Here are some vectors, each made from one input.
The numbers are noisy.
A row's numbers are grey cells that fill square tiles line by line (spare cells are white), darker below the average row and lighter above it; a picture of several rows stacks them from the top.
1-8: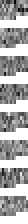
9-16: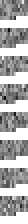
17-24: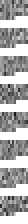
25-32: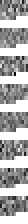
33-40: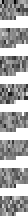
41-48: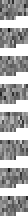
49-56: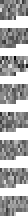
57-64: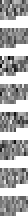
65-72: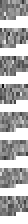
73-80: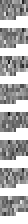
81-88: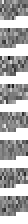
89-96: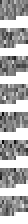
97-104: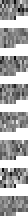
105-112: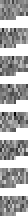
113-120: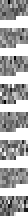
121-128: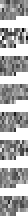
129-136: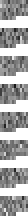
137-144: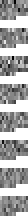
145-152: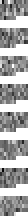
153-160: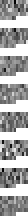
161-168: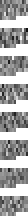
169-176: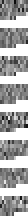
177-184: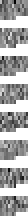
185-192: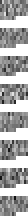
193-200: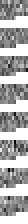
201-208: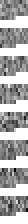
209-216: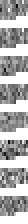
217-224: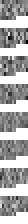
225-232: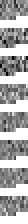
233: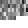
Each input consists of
a true/false value, together with either a point on a 6-point circle, or a point on a 16-point circle.
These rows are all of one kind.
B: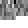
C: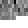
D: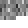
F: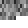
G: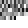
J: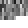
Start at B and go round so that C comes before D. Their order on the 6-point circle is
B, C, J, G, D, F.
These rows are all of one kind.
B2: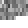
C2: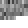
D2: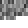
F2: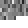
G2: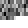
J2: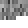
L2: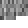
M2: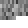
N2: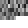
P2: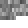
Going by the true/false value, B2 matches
F2 and P2.
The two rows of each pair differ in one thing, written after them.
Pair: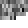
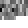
the true/false value
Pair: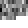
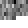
the place on the 6-point circle
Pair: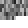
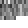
the place on the 6-point circle
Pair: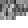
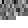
the true/false value
